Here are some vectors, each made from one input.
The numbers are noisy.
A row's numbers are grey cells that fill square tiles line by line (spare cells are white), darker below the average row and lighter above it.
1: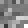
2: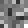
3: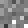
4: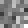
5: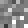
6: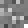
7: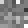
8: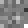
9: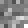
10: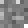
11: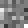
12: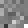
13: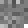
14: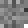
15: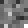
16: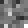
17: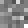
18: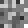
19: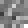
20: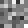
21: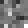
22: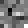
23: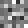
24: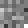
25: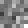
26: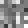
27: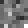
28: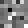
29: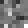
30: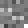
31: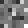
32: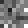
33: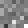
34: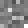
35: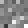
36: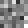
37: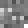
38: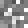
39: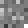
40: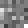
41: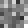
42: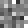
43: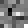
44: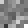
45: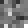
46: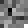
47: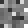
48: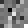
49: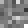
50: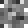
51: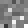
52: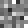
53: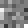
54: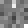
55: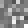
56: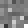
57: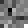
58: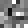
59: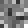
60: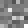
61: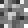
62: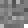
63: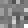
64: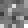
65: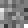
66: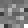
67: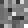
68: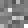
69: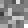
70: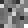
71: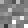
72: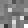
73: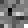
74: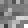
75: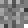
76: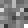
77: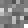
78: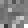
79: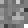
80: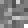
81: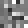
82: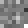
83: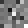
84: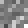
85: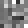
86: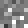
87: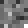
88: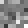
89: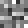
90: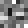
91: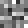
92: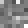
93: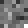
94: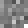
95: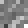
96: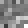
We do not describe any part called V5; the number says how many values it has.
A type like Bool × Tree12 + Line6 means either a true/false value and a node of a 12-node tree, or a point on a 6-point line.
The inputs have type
Bool × Bool × Bool × V5 + List2(Line4).
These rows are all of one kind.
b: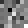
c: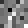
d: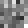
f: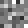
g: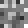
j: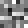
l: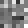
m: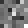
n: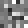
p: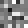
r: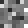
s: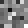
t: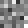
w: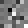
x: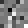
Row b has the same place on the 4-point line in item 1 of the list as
c, m, w and x.
